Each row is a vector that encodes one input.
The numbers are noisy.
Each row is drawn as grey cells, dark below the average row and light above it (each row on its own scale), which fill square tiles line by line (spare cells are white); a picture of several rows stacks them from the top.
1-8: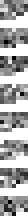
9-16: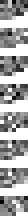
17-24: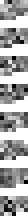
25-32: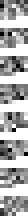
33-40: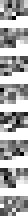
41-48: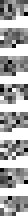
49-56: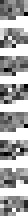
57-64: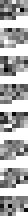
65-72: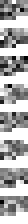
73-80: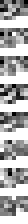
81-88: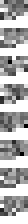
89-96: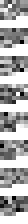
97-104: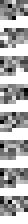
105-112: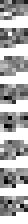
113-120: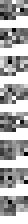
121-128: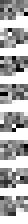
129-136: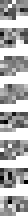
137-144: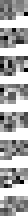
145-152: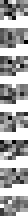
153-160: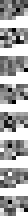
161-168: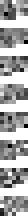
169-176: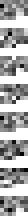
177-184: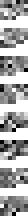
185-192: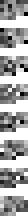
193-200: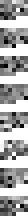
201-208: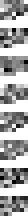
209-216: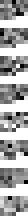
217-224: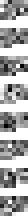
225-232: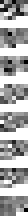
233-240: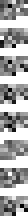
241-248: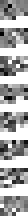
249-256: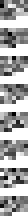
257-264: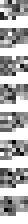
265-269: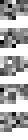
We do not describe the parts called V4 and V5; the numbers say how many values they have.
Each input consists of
one of 9 labels and a value of V4, together with either a point on a 10-point circle and a true/false value, or a value of V5.
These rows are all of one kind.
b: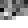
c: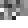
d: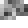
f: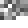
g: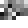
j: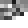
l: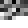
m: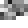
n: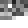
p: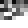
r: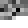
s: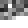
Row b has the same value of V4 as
f, r and s.
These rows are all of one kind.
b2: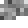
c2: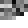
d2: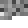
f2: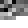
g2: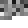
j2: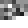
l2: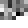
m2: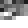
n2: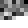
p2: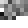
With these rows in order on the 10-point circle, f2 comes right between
g2 and m2.
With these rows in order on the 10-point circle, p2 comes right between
l2 and n2.
